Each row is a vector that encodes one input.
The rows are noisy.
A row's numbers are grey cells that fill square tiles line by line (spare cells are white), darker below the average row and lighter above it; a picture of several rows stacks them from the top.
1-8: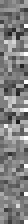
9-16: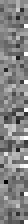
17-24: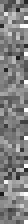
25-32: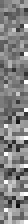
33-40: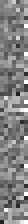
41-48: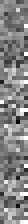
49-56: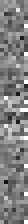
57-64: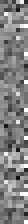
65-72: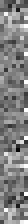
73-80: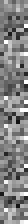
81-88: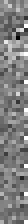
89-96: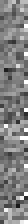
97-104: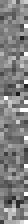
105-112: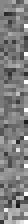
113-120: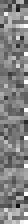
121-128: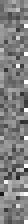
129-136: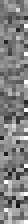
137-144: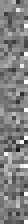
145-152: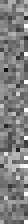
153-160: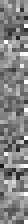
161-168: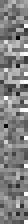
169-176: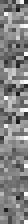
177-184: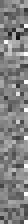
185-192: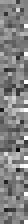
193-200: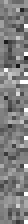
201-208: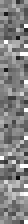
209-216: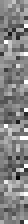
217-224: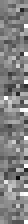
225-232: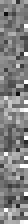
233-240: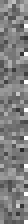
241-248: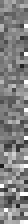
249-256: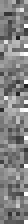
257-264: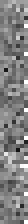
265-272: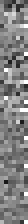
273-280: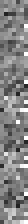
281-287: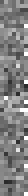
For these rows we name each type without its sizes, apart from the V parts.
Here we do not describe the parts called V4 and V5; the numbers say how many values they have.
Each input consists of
either a point on a circle, a true/false value, a value of V4 and a value of V5, or a fixed value, or a point on each of two lines.
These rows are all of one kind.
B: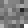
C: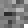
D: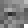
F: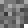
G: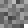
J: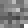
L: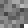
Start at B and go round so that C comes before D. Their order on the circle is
B, J, C, D, F, G, L.
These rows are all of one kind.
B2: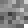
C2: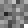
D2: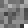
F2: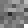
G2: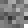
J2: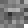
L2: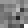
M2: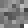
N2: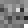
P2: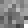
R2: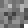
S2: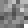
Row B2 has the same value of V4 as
G2, P2 and S2.
